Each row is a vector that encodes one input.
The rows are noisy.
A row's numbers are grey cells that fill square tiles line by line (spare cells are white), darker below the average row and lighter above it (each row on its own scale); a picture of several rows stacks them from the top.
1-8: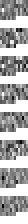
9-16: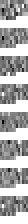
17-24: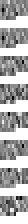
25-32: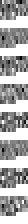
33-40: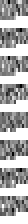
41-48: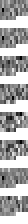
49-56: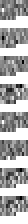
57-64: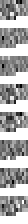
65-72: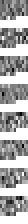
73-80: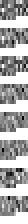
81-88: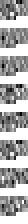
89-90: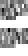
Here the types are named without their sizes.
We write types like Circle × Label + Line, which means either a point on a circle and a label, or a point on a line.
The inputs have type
Bool × Bool × Bool + Tree.
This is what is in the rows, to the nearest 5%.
About 45% of them hold a node of a tree. The rest hold three true/false values.
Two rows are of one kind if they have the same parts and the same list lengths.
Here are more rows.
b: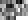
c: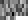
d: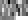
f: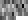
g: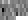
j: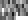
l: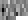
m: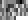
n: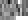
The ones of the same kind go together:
b, g, l, m
c, d, f, j, n

